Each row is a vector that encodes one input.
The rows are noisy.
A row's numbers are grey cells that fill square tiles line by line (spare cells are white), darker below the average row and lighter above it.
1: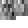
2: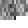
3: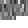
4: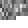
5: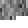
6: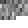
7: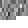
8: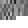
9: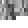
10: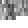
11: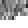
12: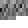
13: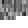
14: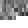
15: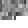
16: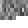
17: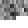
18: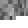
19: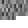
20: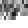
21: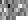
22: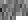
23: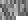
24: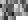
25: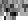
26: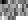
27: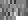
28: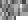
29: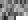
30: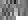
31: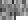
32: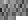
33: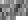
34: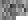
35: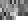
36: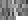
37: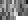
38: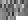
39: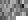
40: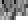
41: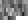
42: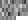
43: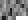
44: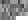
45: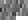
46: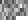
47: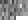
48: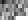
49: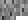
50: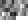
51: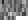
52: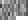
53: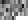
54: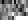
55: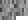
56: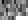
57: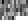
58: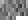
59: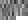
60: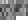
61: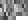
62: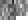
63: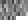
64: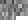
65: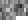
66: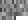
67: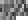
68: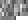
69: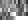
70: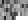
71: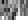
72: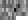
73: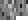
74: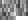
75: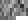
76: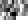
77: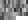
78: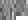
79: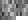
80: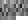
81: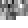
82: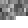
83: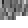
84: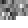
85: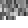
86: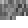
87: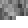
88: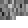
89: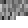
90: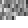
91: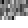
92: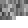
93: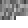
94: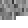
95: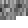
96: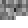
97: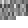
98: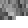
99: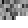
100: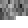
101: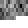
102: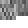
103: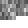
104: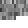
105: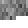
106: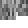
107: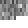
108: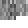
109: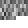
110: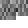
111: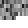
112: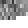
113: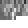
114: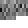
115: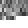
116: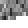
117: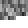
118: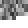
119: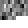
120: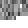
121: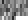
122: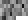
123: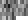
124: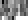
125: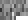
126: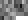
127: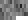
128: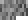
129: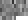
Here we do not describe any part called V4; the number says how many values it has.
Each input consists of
a point on an 8-point line, together with either a point on a 5-point line, or a value of V4.
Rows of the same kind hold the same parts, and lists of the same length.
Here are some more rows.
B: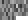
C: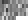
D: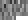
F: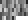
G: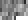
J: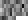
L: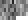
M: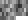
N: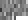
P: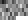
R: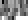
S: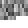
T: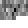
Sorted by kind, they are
B, D, F, M, R, T
C, G, J, L, N, P, S

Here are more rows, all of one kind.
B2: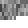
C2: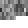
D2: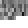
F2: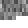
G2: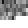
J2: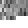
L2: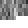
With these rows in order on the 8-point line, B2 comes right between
C2 and L2.
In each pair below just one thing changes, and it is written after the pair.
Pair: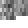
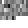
the value of V4
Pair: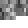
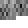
the value of V4
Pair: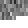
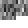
the place on the 8-point line
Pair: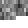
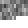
the place on the 8-point line
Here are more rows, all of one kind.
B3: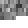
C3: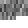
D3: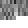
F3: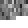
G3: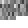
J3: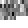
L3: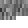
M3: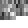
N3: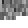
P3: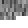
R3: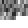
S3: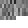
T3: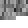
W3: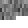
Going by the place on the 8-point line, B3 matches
C3, L3 and W3.
